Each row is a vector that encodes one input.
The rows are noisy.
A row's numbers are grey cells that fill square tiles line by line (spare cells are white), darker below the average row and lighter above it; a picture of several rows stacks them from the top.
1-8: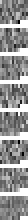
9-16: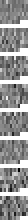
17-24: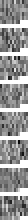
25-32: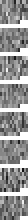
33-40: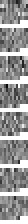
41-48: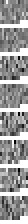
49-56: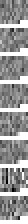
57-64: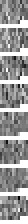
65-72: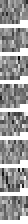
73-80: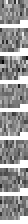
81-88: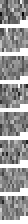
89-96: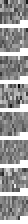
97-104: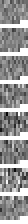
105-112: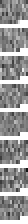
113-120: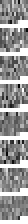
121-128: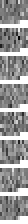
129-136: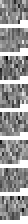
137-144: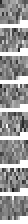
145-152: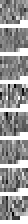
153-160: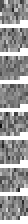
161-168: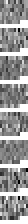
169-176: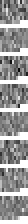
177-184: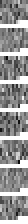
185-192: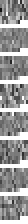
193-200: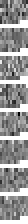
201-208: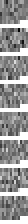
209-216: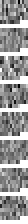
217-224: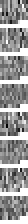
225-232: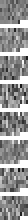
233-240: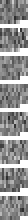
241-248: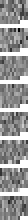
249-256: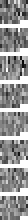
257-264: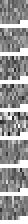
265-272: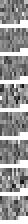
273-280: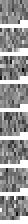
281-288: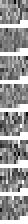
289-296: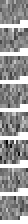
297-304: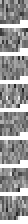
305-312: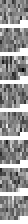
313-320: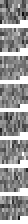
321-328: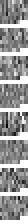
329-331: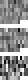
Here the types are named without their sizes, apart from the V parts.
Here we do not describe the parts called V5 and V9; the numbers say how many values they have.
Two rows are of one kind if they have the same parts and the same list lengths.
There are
5 kinds of row.
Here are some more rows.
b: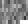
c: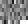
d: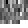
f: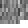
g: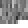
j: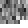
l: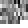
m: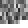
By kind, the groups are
b, f, g, m
c
d
j
l

